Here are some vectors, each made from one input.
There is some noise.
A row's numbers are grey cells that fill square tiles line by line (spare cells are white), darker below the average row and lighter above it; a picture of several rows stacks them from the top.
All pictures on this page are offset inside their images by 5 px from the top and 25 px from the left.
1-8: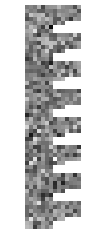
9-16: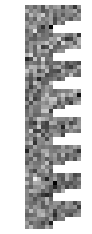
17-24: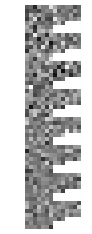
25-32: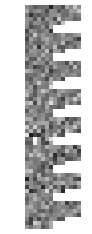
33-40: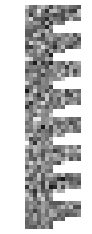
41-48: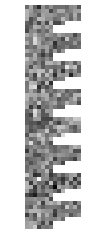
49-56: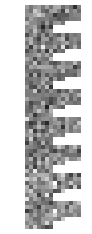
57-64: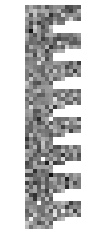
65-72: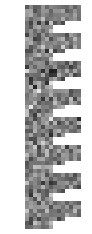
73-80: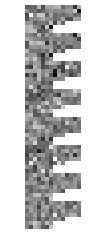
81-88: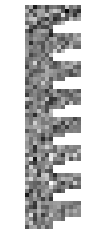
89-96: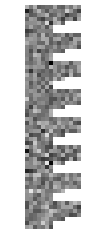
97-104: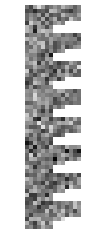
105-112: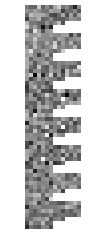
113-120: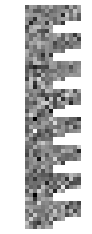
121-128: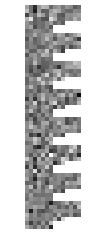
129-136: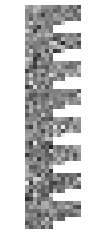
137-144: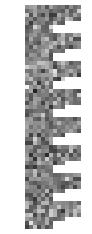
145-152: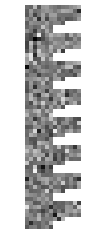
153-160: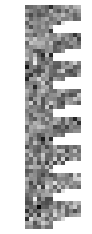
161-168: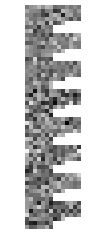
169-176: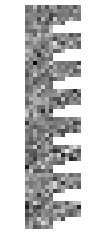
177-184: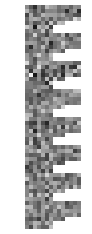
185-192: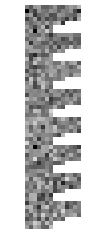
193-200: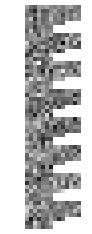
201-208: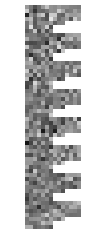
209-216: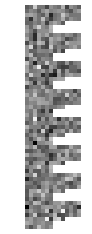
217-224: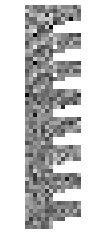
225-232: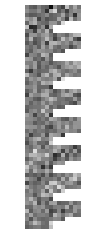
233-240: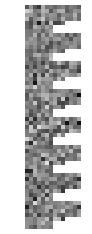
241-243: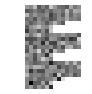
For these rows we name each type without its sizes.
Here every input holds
a label and a true/false value, together with either a point on a circle, or a label.
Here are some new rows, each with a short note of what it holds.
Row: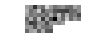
a point on a circle, a label and a true/false value
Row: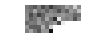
a point on a circle, a label and a true/false value
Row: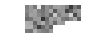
a point on a circle, a label and a true/false value
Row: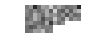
a point on a circle, a label and a true/false value
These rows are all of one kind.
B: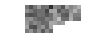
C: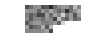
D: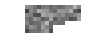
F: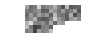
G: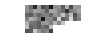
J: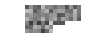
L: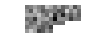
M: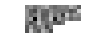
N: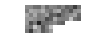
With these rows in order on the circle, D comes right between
F and N.
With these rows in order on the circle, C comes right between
B and M.
